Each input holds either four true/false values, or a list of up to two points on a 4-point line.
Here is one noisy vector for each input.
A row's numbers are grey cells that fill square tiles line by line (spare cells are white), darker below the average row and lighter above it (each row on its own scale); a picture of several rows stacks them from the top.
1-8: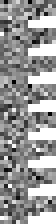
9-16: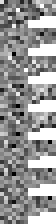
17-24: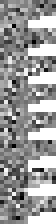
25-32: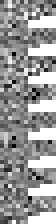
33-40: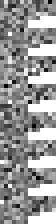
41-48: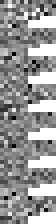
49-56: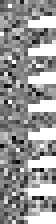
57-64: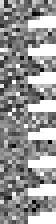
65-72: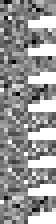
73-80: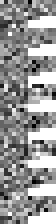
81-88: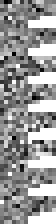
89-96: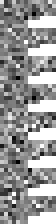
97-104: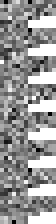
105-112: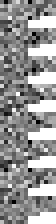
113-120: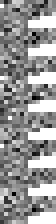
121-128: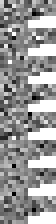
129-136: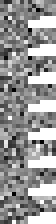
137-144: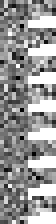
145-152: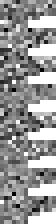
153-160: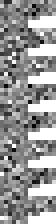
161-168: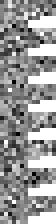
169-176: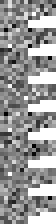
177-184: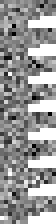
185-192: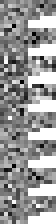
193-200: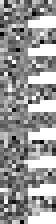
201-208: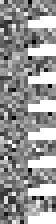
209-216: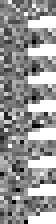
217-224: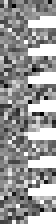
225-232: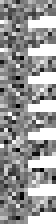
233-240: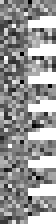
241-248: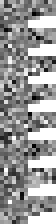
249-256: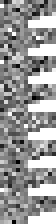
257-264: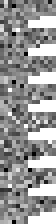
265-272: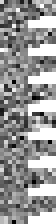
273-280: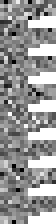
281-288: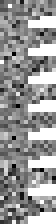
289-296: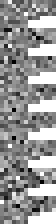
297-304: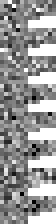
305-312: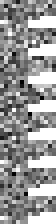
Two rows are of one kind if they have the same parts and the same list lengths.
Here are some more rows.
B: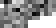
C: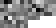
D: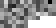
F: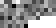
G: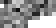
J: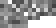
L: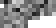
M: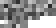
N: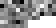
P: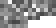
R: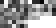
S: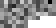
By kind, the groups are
B, C, G, J, L, M, N, P
D, S
F
R

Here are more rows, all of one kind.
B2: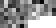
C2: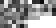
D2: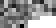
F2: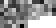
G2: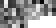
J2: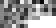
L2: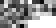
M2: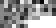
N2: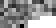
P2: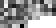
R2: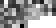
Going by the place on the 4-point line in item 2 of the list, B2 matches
G2, J2 and M2.
